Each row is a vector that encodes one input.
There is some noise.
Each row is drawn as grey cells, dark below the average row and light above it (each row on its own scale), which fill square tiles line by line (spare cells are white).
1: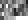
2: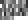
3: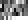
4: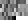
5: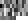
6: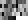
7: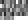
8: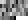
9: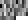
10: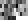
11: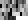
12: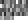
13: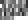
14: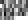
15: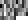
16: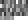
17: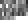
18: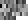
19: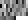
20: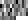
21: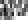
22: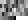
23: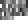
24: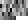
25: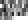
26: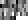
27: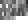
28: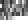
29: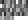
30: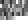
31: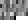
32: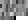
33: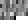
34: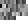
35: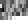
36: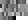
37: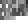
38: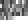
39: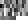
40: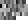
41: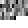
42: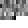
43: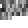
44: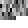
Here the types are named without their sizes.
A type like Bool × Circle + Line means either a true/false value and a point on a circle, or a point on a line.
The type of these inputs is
Bool × Bool × Bool + Line.
